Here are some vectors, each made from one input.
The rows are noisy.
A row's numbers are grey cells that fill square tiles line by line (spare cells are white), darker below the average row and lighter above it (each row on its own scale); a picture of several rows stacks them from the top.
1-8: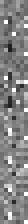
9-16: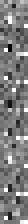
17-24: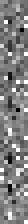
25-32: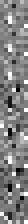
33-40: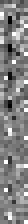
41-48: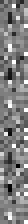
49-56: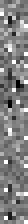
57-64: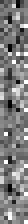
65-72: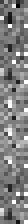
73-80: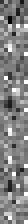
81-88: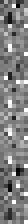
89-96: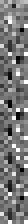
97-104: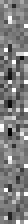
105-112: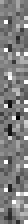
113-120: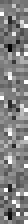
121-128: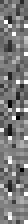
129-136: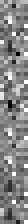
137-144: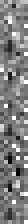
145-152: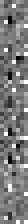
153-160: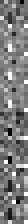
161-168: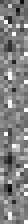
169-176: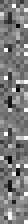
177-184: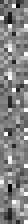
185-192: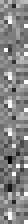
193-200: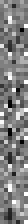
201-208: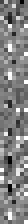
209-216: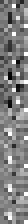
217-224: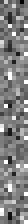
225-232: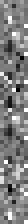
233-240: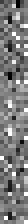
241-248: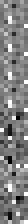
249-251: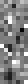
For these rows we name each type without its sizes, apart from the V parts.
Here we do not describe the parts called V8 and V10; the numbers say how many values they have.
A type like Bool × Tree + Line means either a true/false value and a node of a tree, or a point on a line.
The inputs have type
Bool × Line + V8 × V10.
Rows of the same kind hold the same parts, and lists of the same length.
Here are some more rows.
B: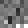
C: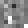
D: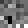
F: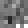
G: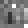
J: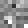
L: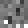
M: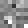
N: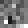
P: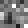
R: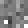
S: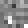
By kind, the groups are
B, D, F, G, L, N, P, R
C, J, M, S

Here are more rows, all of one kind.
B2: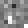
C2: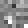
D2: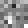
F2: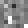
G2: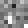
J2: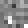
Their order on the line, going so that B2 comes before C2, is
F2, J2, B2, C2, G2, D2.
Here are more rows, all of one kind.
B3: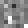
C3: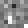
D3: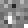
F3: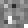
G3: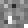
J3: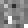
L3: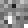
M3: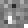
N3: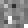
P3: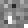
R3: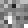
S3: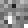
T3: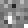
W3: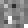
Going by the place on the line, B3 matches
J3, N3 and W3.
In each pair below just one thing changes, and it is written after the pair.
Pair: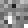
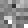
the true/false value
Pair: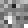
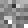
the true/false value
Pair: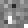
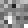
the place on the line
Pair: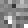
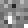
the true/false value
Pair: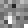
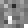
the place on the line
